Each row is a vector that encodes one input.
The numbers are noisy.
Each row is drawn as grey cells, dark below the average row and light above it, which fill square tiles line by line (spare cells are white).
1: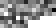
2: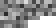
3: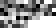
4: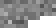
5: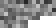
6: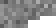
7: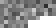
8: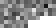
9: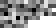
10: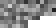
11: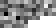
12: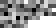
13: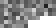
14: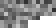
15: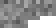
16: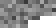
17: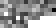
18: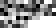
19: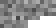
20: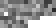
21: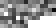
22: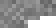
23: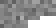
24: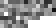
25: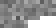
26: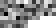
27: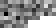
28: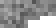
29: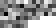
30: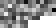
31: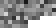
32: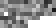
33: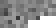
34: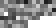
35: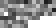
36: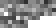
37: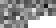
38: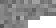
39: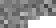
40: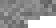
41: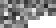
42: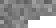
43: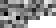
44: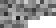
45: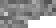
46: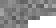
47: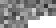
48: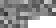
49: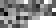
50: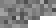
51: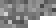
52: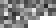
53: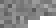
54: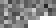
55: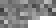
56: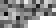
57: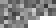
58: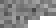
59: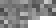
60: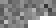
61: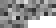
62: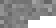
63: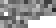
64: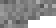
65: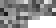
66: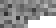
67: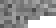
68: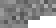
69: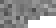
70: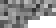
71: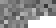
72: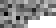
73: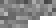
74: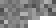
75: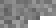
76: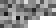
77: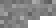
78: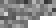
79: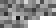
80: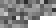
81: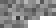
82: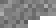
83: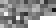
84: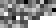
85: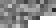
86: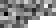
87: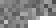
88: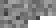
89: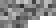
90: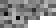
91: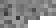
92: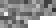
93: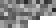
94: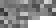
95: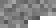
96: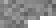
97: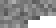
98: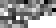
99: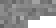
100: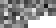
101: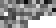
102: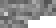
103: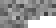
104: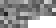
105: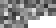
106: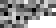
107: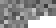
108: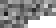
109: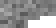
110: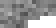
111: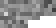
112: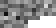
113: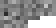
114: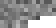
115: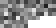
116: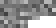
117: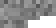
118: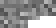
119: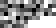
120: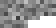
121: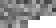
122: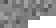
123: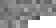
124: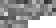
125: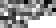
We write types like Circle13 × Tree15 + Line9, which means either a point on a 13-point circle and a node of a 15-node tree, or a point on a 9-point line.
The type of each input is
Line6 + Line8 × (Tree9 + Unit).
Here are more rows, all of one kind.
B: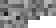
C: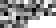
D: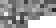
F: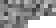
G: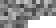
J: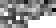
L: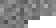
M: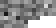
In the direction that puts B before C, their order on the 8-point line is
B, M, L, C, F, J, G, D.
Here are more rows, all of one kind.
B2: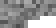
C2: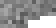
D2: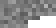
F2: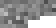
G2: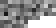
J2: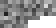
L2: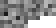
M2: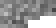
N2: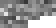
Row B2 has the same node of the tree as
G2, L2 and N2.
